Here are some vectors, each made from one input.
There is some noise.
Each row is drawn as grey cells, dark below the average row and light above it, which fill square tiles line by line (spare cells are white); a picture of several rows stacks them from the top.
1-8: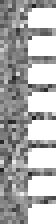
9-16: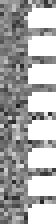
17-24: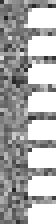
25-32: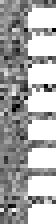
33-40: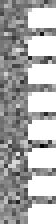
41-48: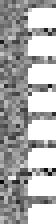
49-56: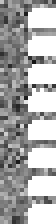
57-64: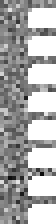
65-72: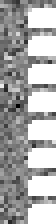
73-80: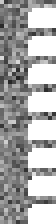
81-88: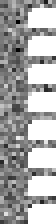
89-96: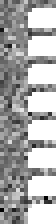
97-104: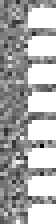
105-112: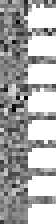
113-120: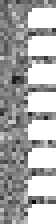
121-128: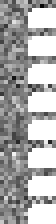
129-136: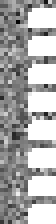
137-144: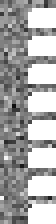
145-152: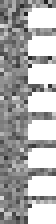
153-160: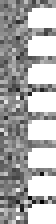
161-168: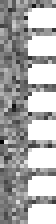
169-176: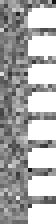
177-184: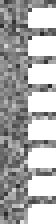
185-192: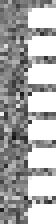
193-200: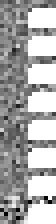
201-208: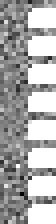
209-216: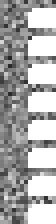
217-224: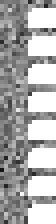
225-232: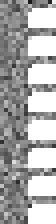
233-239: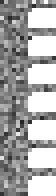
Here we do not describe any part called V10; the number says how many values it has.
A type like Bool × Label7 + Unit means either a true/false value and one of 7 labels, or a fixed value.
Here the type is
(Label5 + Line7) × (Tree9 + Unit) × V10.
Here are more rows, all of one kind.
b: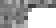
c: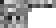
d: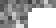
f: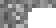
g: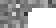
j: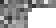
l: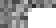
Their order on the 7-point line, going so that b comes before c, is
b, l, f, g, d, c, j.
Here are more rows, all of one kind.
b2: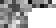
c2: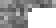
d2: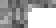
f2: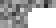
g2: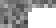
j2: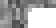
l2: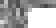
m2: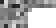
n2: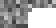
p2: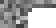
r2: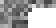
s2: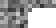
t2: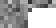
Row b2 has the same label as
f2, r2 and t2.
